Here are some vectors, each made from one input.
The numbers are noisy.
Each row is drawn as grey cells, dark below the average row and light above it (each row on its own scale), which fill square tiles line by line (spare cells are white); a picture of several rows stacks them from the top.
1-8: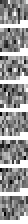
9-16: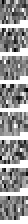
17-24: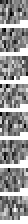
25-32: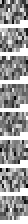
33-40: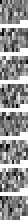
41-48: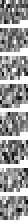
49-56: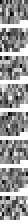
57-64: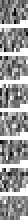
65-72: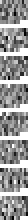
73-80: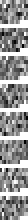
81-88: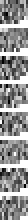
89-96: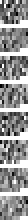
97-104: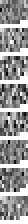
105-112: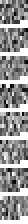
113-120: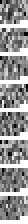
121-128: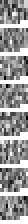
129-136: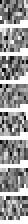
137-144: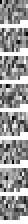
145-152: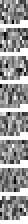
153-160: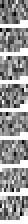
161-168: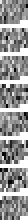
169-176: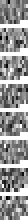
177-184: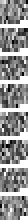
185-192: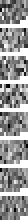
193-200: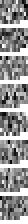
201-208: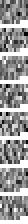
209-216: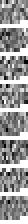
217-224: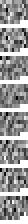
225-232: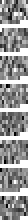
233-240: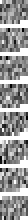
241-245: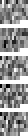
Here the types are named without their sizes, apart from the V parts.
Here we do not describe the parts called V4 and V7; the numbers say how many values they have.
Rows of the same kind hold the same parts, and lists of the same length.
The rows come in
2 kinds.
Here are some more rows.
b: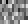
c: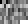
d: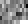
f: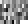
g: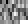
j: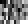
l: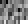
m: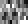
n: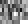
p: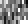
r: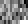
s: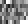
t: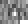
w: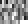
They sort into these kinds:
b, c, g, j, l, n, t, w
d, f, m, p, r, s

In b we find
a point on a circle and a value of V7.
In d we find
a node of a tree, a true/false value and a value of V4.
